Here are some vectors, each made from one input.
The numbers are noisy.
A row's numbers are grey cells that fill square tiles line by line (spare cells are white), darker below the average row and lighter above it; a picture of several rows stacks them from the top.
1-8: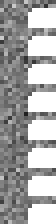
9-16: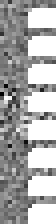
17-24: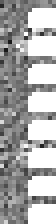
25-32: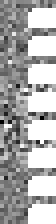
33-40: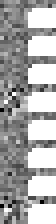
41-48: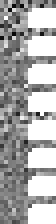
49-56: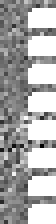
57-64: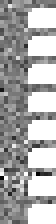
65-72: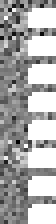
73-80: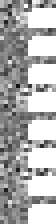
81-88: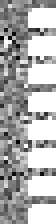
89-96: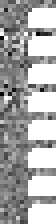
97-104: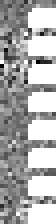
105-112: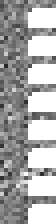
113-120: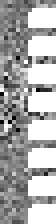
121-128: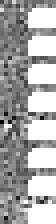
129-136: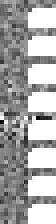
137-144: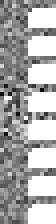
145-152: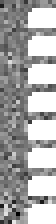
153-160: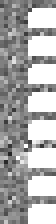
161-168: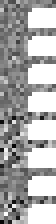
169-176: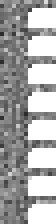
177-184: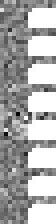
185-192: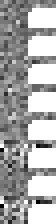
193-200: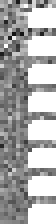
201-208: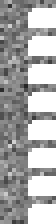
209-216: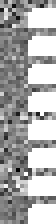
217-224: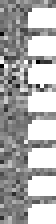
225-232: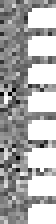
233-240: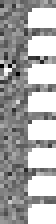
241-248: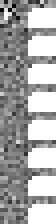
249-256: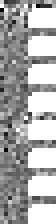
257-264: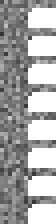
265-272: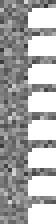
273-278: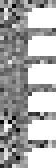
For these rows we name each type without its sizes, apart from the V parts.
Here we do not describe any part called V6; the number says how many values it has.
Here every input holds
either a point on a circle and a true/false value, or a fixed value, or two labels and a value of V6.
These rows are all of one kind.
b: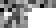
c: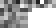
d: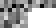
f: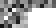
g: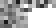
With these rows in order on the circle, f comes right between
d and g.
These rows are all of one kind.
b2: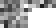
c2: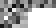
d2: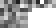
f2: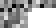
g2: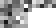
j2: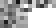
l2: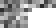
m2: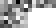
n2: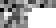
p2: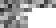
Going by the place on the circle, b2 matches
l2, n2 and p2.
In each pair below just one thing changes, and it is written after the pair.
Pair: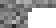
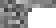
one of the two labels
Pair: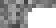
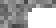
one of the two labels
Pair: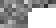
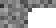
one of the two labels
